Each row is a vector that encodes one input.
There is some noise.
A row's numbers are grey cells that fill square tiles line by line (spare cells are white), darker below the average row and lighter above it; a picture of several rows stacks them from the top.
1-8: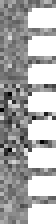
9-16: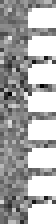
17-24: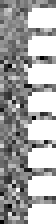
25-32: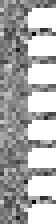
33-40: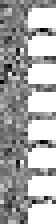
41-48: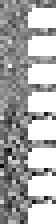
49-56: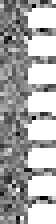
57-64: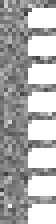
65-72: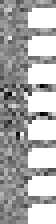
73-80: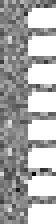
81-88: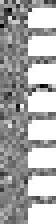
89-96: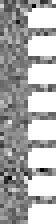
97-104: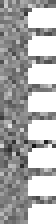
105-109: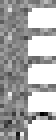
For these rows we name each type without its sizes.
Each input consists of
either a point on a circle, or a node of each of two trees.
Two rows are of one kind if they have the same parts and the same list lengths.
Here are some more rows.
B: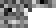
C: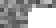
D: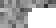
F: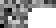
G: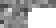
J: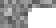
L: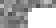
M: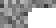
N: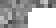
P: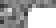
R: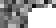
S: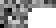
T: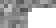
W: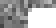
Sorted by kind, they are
B, F, R, S
C, D, G, J, L, M, N, P, T, W

